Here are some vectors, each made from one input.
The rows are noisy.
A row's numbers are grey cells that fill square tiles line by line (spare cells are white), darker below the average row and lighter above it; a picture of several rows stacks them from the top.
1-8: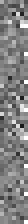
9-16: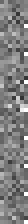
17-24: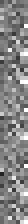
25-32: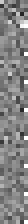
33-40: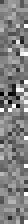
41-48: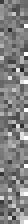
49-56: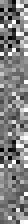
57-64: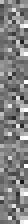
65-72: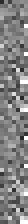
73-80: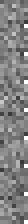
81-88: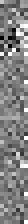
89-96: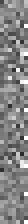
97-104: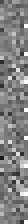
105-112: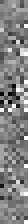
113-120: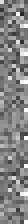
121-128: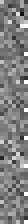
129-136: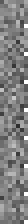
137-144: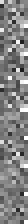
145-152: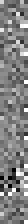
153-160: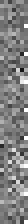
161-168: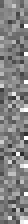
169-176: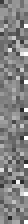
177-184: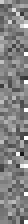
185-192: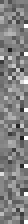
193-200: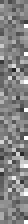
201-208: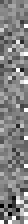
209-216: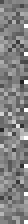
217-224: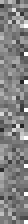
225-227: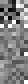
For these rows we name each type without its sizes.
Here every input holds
a list of items, each a point on a line and a true/false value.
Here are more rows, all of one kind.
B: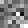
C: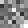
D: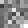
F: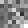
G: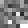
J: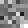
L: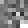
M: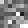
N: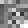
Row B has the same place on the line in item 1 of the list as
G and M.
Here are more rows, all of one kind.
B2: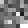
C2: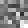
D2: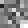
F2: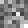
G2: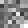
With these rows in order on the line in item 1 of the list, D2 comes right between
C2 and G2.
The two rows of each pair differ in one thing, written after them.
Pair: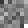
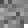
the true/false value in item 2 of the list
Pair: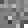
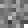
the place on the line in item 2 of the list
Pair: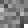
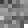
the place on the line in item 2 of the list
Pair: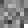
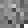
the place on the line in item 1 of the list
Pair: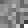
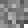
the place on the line in item 1 of the list
